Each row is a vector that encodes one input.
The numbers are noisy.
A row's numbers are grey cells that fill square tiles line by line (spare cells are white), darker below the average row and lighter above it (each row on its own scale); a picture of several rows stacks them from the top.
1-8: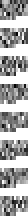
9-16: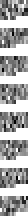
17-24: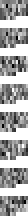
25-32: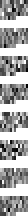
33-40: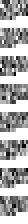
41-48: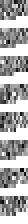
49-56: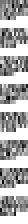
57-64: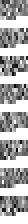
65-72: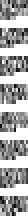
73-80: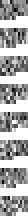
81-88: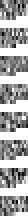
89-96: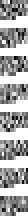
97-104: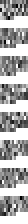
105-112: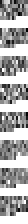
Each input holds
a true/false value, together with either a point on a 7-point line, or a point on an 8-point line.
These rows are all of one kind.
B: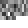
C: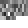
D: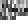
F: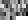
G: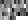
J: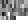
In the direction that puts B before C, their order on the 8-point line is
B, C, D, J, F, G.
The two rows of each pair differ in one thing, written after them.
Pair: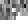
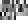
the true/false value
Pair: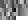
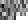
the place on the 7-point line
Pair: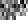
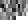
the true/false value
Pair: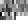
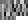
the place on the 7-point line
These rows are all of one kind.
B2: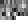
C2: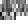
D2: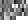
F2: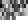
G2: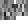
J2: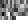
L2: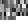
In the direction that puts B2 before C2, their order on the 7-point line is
J2, D2, B2, C2, F2, G2, L2.
